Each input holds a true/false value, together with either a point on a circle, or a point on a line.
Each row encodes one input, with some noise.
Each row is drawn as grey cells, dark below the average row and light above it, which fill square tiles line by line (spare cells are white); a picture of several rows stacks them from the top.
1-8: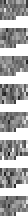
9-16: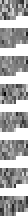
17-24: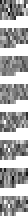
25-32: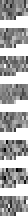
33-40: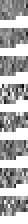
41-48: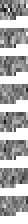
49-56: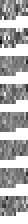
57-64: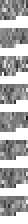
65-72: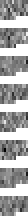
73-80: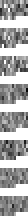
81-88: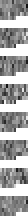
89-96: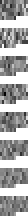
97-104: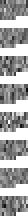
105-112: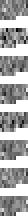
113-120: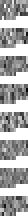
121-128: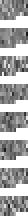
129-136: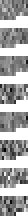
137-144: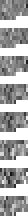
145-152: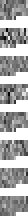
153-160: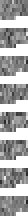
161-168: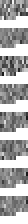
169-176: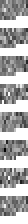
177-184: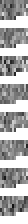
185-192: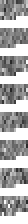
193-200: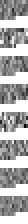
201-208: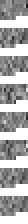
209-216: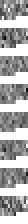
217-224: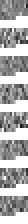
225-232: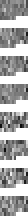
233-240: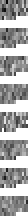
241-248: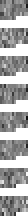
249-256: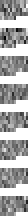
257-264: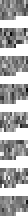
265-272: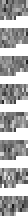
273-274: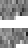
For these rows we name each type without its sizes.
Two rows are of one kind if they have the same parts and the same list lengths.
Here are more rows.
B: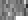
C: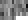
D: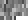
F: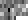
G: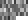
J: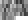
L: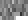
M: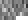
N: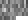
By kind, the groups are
B, C, G, J, L, M, N
D, F

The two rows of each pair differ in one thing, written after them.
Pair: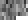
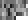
the place on the circle
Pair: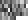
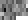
the true/false value
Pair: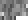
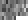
the place on the circle
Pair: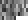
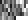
the true/false value
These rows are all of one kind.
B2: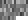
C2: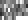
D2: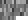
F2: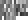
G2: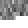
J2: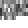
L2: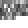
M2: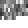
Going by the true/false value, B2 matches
D2 and G2.
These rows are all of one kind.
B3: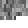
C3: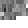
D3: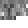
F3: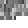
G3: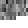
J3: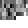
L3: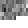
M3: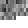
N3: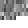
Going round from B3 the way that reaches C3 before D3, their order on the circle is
B3, J3, G3, M3, L3, C3, D3, N3, F3.
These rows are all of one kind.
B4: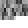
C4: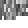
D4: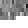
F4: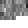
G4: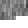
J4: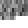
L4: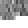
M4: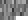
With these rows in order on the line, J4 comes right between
B4 and L4.
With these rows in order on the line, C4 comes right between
G4 and M4.
